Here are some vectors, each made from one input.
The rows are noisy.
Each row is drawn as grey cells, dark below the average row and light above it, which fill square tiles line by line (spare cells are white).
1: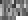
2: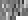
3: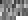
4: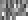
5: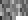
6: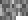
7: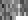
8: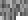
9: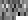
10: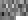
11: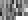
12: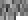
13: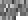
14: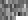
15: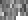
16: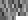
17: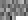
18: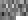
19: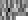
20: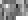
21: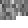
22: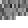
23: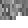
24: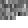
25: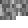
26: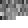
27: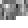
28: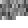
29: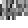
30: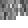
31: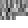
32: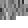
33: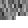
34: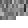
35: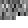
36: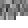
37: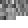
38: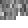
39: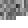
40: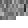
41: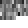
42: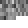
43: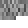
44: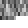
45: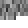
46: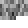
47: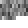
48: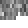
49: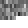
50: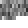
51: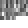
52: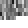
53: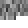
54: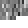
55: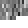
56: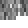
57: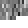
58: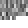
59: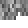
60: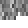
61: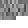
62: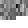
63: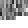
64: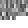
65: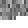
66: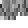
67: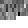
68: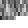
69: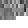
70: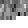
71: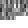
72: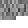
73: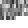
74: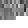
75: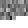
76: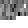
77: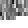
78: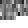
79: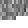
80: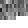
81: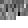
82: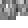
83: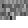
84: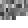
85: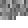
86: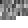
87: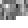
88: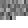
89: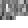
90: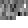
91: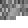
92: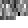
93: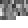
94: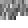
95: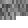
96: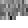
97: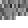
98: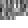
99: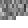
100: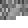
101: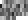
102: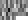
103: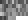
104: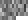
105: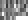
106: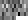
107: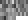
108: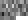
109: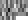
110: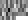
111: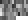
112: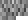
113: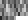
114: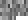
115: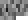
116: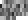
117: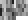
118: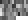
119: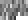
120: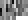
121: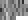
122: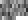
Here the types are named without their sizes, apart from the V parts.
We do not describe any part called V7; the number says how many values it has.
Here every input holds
a point on a line, together with either a point on a line, or a value of V7.
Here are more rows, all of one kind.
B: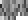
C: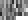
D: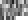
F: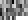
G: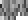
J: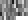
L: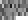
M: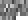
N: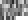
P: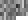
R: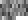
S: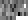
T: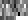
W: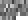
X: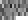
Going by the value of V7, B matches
G, L, R and X.
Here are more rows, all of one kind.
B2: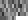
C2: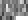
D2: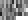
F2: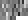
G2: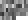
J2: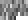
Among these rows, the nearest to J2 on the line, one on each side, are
C2 and G2.
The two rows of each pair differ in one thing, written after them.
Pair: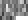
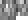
the place on the line
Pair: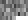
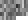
the place on the line
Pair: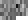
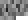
the value of V7
